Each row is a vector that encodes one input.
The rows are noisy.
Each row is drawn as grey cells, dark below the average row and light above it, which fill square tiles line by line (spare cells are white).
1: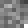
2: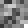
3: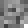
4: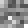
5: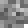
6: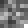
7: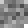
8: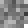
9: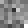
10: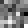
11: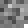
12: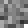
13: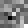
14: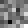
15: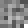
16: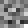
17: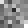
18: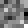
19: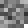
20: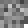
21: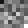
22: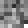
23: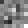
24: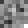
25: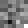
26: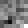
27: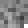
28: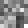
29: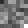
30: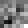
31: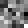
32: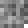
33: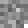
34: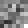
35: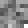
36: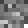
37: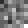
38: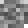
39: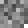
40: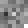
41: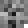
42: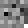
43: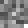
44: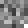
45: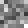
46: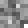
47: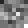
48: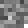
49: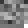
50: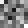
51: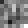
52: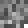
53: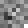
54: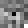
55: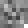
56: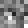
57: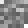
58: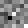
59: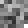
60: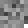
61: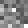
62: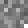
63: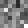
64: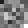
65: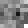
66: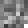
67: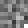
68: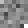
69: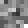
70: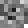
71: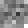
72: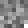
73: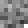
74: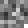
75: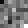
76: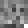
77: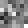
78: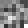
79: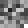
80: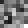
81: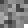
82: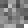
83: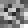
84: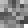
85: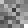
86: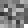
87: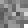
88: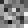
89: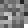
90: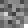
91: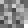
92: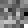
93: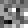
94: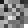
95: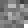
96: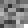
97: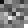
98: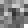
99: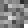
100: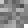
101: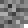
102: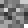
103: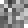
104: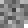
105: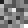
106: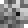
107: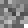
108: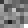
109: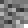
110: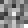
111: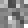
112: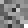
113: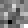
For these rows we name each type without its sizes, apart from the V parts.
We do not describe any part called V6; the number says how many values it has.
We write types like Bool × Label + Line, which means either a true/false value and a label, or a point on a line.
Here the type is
List(Line) × V6.
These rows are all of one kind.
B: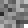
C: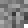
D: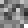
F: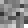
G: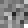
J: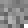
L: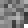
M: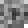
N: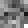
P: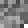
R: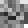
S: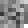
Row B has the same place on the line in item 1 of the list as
D, F, R and S.
